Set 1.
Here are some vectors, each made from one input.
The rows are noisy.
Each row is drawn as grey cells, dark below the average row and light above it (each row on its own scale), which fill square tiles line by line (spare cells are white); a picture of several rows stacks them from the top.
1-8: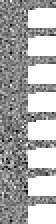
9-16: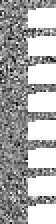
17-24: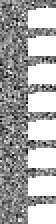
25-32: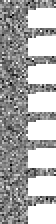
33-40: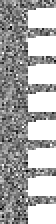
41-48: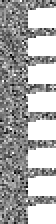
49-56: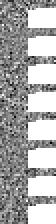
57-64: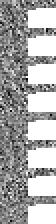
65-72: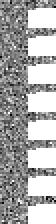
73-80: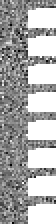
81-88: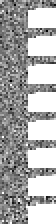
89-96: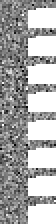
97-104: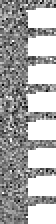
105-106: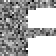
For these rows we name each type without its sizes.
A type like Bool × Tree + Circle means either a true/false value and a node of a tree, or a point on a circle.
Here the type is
Bool × Circle + Tree.
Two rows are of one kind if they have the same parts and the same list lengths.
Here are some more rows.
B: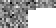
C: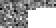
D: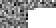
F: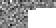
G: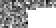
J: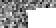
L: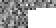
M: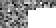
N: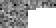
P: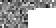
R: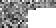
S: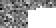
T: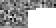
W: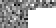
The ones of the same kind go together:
B, F, R
C, D, G, J, L, M, N, P, S, T, W

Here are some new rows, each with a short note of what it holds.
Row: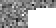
a node of a tree
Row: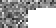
a node of a tree
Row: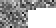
a node of a tree
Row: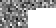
a node of a tree
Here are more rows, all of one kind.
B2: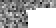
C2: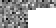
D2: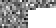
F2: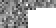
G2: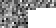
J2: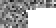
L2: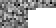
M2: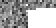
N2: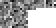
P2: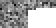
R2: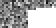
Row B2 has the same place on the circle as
F2, J2, M2 and N2.
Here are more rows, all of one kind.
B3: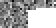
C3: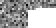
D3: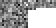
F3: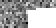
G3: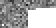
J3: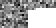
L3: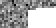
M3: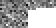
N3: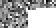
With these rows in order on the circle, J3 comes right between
D3 and M3.
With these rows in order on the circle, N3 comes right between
F3 and G3.
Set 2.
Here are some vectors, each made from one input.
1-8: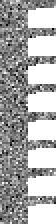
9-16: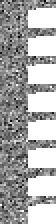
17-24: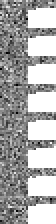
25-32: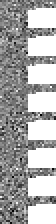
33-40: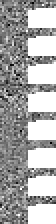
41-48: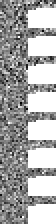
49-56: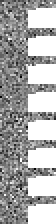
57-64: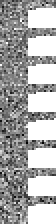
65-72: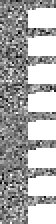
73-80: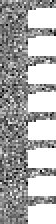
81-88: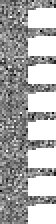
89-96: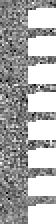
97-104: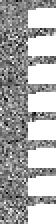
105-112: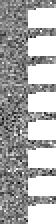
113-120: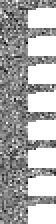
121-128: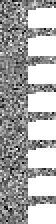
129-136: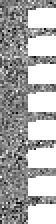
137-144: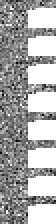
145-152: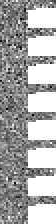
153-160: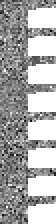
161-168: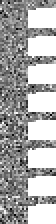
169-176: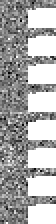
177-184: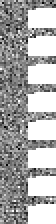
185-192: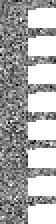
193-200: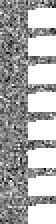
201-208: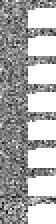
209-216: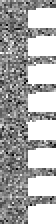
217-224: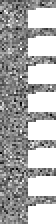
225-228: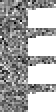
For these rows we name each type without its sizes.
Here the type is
Bool × Bool × Bool × Bool × (Line + Tree).
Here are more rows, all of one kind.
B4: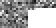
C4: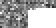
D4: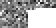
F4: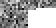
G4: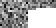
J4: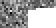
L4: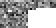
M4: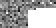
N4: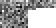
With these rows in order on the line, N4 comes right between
D4 and L4.
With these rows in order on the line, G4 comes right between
B4 and J4.
